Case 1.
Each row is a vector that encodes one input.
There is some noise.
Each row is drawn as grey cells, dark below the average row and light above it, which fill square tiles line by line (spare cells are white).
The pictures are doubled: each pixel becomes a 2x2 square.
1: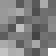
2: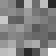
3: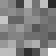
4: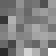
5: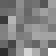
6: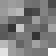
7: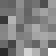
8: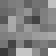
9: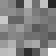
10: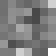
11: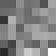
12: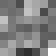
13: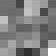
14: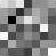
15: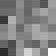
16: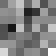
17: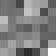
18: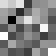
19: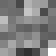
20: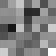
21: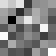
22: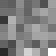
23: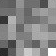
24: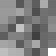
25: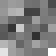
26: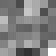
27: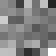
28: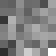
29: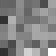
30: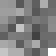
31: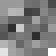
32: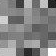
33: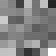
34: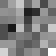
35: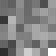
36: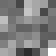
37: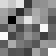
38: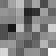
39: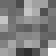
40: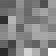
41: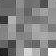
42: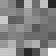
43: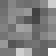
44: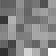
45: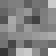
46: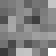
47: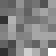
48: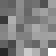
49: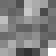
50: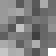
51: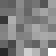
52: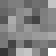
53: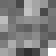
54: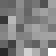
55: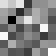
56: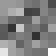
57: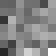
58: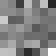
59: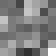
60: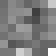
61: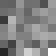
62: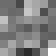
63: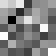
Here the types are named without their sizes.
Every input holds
either a fixed value, or a node of a tree.
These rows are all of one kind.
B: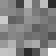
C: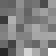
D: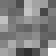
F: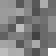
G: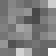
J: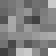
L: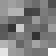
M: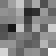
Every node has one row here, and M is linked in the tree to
L.
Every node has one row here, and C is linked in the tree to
J.
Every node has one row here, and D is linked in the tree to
B.
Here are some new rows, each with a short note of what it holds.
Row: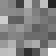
a node of a tree
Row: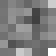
a node of a tree
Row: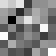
a fixed value
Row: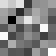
a fixed value
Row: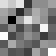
a fixed value
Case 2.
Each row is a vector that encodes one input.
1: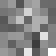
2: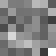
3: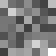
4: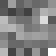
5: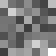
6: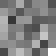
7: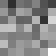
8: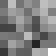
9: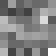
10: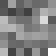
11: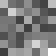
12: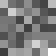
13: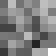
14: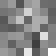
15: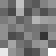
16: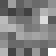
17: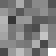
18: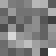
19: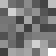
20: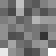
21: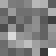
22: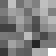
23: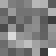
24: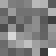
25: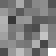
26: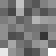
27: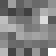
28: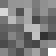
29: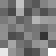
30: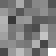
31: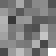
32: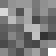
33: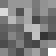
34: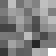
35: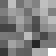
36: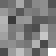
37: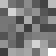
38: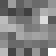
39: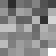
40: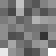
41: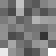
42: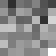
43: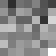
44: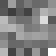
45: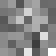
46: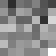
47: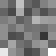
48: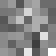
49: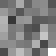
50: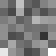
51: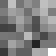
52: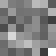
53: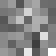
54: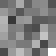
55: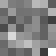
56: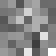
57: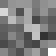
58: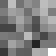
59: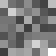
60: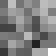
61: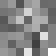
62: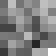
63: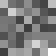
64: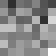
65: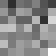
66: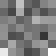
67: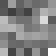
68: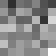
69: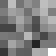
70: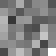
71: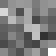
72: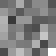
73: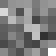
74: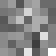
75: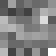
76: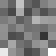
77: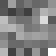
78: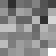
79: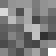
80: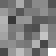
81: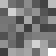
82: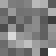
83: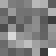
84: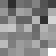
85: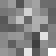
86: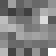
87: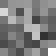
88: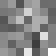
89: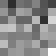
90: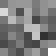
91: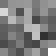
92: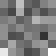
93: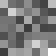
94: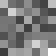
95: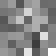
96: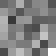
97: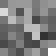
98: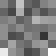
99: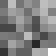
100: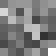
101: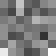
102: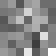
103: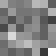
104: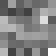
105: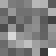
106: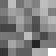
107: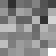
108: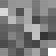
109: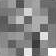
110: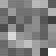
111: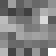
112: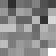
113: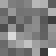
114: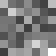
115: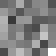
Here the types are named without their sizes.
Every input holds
a label.
